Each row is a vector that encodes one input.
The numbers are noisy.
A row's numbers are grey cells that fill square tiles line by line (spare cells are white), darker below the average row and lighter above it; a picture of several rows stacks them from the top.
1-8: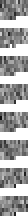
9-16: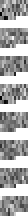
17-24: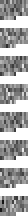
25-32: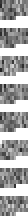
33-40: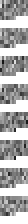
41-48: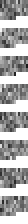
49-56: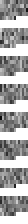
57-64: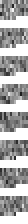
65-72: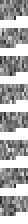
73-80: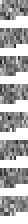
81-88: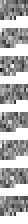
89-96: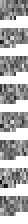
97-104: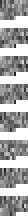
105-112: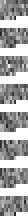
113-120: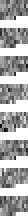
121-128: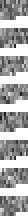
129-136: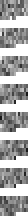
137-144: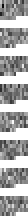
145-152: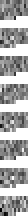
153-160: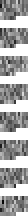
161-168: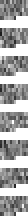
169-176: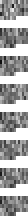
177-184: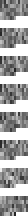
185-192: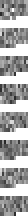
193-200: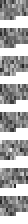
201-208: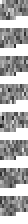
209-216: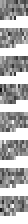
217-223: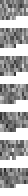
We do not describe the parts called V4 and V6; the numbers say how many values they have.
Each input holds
either a point on an 8-point line, a value of V4 and a value of V6, or a list of up to two points on a 9-point line.
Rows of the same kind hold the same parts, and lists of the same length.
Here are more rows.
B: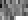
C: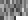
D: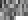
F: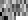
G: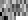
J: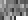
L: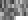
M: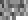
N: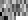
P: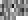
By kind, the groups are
B, D, L
C, J
F, G, N
M, P

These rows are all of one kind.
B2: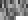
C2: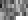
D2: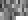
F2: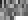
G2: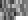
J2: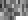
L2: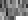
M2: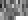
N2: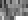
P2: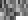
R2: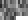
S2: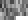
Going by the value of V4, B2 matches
F2 and P2.
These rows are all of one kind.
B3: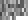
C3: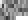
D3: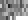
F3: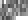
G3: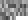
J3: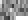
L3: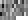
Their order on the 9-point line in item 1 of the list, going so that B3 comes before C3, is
B3, D3, G3, J3, C3, L3, F3.
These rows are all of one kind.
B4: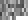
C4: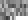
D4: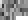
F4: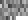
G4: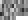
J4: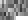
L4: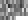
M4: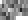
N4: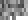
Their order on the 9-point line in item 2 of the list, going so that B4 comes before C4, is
B4, N4, G4, D4, F4, C4, M4, J4, L4.
